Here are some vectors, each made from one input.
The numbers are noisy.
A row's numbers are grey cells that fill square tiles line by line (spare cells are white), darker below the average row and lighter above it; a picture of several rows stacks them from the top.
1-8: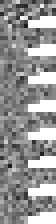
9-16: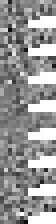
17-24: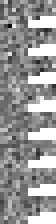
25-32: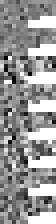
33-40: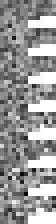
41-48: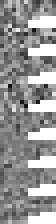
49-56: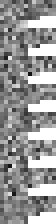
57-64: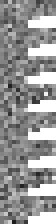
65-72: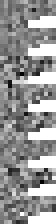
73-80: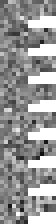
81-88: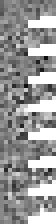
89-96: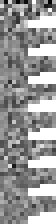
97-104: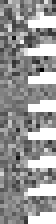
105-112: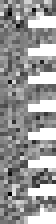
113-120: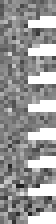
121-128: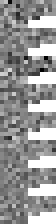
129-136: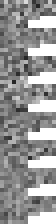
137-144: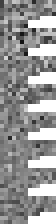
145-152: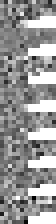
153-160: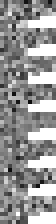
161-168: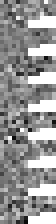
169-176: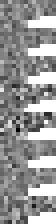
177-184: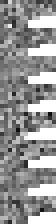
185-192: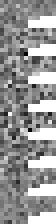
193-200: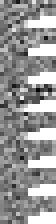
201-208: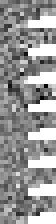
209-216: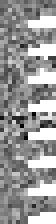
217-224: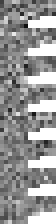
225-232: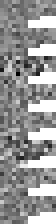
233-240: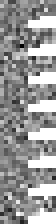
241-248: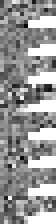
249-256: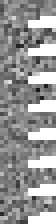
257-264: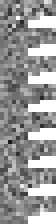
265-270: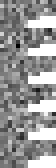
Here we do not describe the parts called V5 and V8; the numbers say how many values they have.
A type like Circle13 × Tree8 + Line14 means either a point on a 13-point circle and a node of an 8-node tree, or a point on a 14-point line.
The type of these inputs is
(Circle11 × (Tree14 + Unit) + Unit) × V5 × V8.
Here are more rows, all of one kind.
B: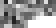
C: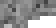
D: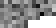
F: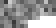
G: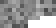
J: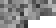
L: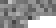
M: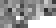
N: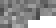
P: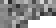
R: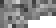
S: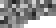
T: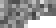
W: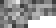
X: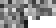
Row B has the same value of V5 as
C, D, J and X.
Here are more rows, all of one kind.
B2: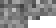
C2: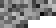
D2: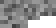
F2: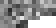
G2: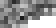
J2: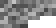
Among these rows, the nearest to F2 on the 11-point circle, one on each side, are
C2 and G2.
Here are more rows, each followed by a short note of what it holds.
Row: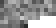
a point on an 11-point circle, a value of V5 and a value of V8
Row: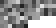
a point on an 11-point circle, a value of V5 and a value of V8
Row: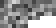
a point on an 11-point circle, a node of a 14-node tree, a value of V5 and a value of V8
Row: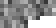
a point on an 11-point circle, a value of V5 and a value of V8
